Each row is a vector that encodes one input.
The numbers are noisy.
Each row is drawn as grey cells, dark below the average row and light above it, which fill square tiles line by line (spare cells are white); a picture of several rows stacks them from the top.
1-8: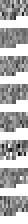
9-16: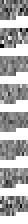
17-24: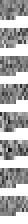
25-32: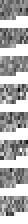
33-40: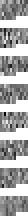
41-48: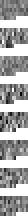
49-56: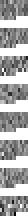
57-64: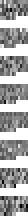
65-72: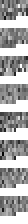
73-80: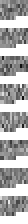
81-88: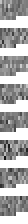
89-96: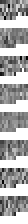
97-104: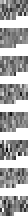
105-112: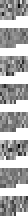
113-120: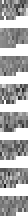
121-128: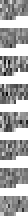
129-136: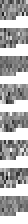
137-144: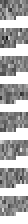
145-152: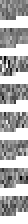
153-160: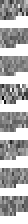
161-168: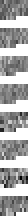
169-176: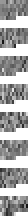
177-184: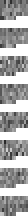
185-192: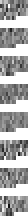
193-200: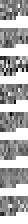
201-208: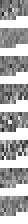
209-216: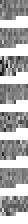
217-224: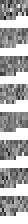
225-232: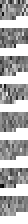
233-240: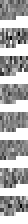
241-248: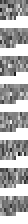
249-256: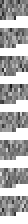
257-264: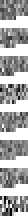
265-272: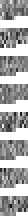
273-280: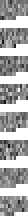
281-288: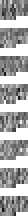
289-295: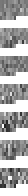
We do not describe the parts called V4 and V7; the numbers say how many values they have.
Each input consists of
either a point on a 9-point circle and a point on a 9-point line, or a point on each of two 11-point circles, or a point on a 10-point line and a value of V7, or two values of V4.
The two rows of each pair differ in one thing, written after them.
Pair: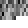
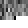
the value of V7
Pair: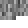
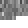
the place on the 10-point line
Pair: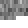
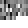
the place on the 10-point line
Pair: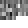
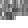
the value of V7
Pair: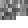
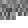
the place on the 10-point line
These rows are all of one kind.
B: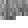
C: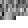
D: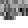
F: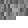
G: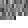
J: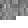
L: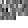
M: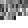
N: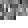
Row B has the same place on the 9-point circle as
C, D and F.
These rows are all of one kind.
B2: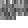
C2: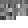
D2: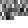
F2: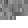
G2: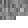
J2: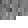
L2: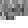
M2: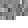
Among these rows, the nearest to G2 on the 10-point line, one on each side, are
B2 and J2.
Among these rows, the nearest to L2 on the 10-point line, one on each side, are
C2 and D2.
